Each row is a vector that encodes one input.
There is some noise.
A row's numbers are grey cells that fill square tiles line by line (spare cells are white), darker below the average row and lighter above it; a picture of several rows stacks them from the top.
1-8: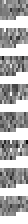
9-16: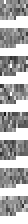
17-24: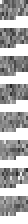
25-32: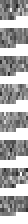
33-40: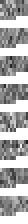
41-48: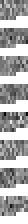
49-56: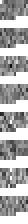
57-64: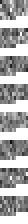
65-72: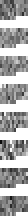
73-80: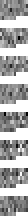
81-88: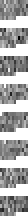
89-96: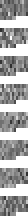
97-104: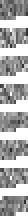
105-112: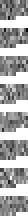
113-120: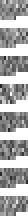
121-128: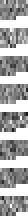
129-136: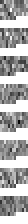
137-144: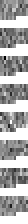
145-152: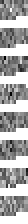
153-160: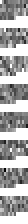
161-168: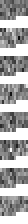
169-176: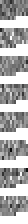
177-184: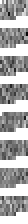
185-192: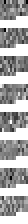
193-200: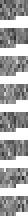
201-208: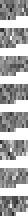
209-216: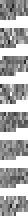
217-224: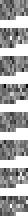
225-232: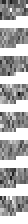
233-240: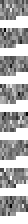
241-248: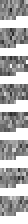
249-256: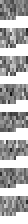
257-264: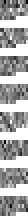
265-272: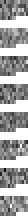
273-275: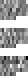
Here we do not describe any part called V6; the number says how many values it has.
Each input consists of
a true/false value, together with either a point on an 8-point circle, or a list of up to two values of V6.
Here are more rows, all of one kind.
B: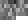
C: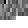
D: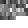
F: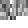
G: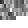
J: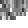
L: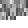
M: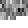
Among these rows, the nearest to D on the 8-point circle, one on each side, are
B and G.
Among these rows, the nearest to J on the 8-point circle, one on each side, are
F and G.
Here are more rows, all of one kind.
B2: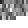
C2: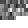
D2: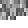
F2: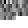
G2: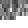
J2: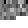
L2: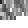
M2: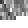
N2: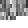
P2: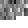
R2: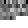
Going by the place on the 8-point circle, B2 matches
C2, L2 and M2.
